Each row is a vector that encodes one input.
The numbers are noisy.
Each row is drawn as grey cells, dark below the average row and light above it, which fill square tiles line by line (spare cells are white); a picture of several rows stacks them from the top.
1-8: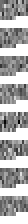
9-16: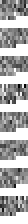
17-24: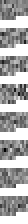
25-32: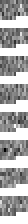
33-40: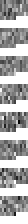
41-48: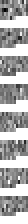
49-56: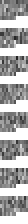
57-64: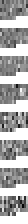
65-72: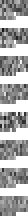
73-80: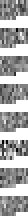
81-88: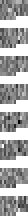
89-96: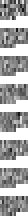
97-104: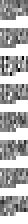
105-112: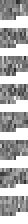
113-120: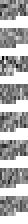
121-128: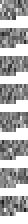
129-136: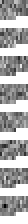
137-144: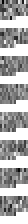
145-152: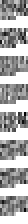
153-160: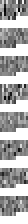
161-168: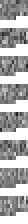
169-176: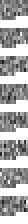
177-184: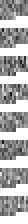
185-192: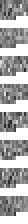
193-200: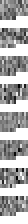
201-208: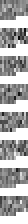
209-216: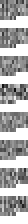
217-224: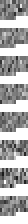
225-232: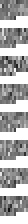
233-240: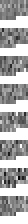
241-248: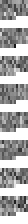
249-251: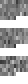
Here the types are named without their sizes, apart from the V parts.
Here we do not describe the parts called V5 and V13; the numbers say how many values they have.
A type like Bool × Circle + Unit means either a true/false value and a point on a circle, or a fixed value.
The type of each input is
(Bool × Bool × Bool × Bool + V5) × Line + V13.
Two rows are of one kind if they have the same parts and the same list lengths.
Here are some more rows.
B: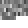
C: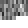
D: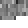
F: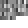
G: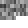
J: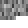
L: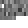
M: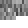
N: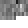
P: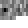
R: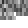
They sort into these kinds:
B, C, D, F, J, N
G, M, R
L, P

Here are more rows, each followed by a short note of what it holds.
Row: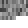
a point on a line and a value of V5
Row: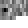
a point on a line and a value of V5
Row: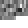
a point on a line and a value of V5
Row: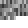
a value of V13
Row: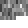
a point on a line and four true/false values
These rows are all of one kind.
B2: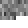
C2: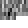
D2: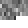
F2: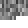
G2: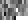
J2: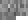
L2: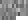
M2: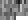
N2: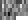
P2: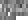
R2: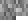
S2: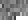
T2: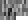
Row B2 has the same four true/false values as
D2, F2 and S2.
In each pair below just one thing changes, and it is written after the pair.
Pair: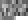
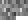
the place on the line
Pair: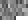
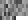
the place on the line
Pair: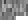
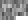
the place on the line
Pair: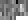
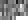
the place on the line
